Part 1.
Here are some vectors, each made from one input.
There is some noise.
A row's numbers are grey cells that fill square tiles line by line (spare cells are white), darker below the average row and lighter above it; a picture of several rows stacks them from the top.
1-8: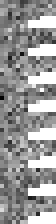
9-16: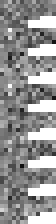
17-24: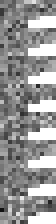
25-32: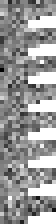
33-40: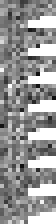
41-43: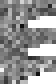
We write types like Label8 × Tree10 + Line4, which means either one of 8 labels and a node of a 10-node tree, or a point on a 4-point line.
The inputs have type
Line4 × Line5.
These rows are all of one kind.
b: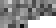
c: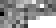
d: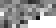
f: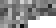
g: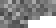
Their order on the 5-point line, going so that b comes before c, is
d, g, b, f, c.
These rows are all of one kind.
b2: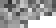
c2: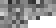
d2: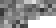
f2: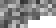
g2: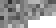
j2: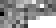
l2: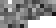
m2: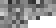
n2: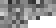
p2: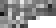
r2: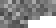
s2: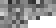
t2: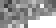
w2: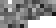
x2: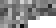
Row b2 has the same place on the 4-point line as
c2, m2, n2 and s2.
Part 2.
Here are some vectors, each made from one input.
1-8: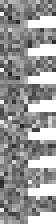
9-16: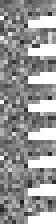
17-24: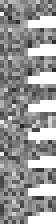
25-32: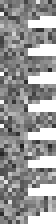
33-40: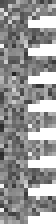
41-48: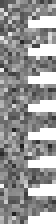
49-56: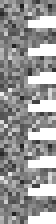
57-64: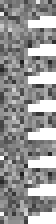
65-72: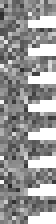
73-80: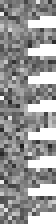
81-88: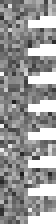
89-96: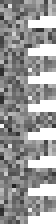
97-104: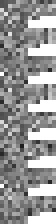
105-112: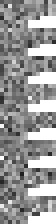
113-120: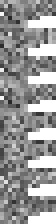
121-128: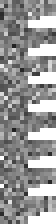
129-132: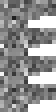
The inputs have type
Circle13.
